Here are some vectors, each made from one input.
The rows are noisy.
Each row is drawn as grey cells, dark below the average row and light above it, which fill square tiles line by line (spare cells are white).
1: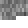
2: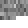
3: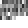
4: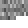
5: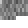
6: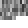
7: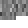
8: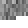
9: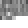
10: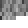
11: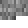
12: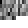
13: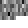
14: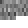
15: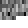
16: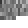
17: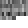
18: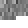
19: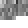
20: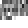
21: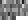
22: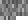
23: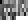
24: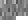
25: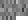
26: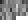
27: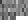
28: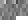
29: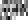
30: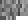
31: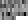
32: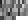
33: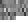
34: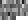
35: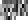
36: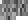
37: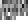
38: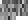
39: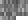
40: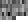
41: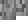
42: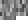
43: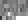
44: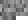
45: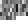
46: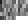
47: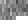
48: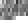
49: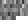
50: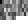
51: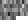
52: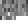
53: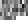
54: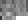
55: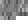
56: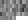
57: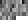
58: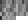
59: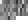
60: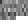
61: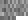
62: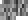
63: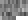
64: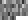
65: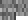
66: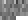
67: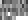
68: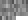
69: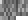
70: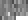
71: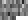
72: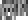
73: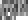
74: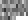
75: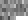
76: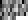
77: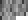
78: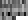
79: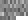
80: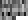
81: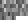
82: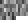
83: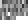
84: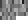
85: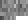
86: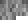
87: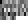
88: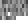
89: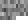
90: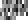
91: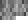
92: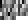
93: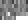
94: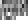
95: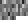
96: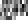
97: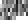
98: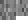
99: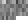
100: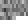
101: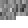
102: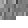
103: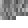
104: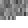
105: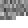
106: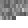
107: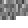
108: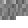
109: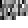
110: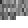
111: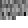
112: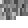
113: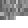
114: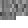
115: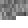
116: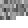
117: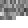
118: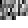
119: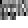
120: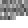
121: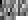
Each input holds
one of 5 labels and a node of a 9-node tree.
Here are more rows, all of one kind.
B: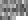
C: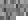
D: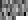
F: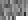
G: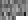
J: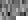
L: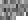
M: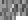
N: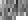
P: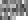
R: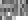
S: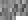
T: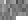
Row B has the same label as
C, L and P.
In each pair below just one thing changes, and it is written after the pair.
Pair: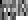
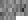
the node of the tree
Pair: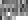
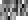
the label
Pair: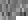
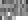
the label
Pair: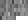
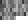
the node of the tree
